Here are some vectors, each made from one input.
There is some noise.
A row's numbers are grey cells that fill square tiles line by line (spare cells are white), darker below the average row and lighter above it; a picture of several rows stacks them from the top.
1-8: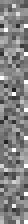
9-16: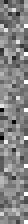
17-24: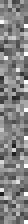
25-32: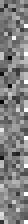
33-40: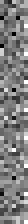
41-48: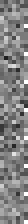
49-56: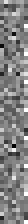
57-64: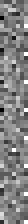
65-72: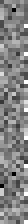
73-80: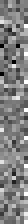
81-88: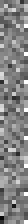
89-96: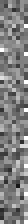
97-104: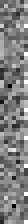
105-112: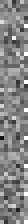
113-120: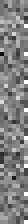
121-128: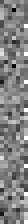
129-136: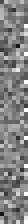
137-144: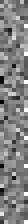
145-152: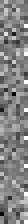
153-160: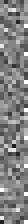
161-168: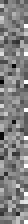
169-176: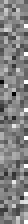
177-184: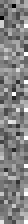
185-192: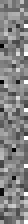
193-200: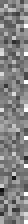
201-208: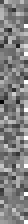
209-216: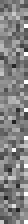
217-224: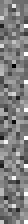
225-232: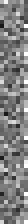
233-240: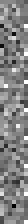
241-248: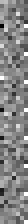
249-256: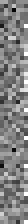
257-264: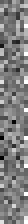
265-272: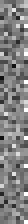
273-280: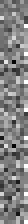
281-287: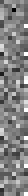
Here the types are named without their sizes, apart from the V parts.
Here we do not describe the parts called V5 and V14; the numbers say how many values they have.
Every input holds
a value of V14, together with either a point on a line, or a true/false value and a value of V5.
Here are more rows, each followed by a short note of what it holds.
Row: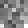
a point on a line and a value of V14
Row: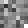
a true/false value, a value of V5 and a value of V14
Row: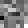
a point on a line and a value of V14
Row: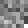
a true/false value, a value of V5 and a value of V14
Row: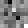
a point on a line and a value of V14
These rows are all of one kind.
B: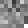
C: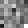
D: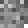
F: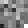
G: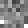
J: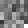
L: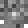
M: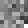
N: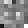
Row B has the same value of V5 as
D and M.
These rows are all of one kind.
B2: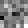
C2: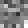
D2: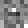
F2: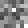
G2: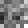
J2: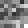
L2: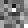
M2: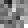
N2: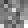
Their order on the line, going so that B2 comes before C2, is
G2, M2, F2, J2, B2, C2, N2, D2, L2.
